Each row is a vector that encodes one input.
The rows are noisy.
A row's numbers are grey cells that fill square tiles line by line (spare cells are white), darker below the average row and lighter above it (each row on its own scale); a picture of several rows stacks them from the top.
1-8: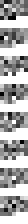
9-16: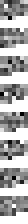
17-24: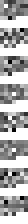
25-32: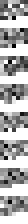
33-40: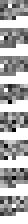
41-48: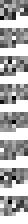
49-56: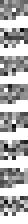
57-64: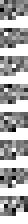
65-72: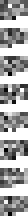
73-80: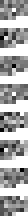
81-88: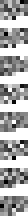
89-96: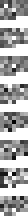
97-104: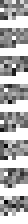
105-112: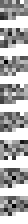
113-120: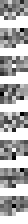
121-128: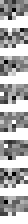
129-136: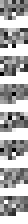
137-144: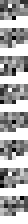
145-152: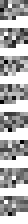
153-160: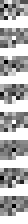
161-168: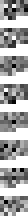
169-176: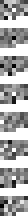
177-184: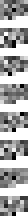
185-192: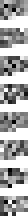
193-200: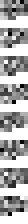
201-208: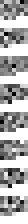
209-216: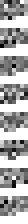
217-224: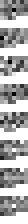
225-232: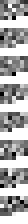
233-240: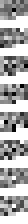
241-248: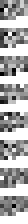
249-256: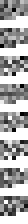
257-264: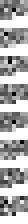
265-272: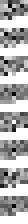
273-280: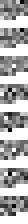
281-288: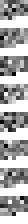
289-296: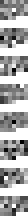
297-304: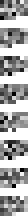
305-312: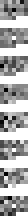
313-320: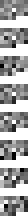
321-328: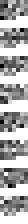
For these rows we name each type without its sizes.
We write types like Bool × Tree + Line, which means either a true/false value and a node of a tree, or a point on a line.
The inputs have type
Bool × Line.
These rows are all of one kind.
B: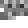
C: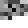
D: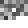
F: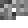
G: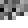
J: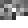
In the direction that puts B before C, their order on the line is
B, C, G, D, F, J.
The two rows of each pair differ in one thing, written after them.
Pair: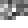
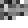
the place on the line
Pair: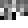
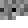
the true/false value
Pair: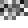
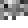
the place on the line
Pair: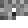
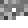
the place on the line
